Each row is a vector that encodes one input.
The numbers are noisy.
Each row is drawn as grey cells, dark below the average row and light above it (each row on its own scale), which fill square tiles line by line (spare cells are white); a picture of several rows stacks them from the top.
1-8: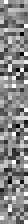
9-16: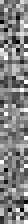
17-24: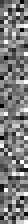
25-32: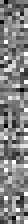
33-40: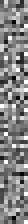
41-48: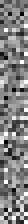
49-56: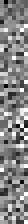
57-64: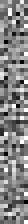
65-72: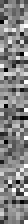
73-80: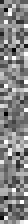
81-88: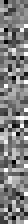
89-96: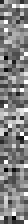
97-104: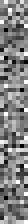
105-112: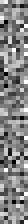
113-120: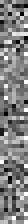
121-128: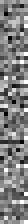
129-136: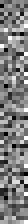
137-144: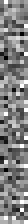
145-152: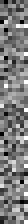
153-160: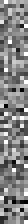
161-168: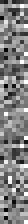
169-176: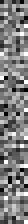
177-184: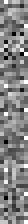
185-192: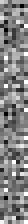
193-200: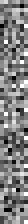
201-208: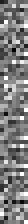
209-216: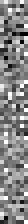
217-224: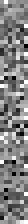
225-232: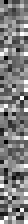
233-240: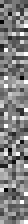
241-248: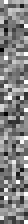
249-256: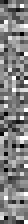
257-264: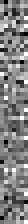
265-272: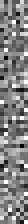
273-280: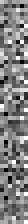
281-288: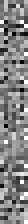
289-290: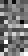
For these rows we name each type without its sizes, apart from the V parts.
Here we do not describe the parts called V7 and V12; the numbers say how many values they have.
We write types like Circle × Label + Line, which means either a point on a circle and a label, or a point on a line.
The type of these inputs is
((Bool × Bool × Bool + Unit) × V7 + Line) × Line × V12.
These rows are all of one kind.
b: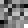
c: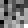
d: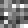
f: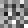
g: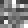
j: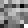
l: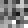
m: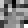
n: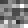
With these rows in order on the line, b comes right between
f and g.
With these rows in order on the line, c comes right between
j and m.
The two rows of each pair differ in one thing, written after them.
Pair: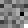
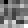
the place on the line
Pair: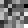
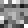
the value of V12
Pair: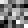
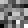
the place on the line
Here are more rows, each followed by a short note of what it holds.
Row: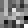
a point on each of two lines and a value of V12
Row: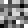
a point on a line, three true/false values, a value of V7 and a value of V12
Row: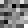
a point on a line, three true/false values, a value of V7 and a value of V12
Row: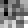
a point on a line, three true/false values, a value of V7 and a value of V12
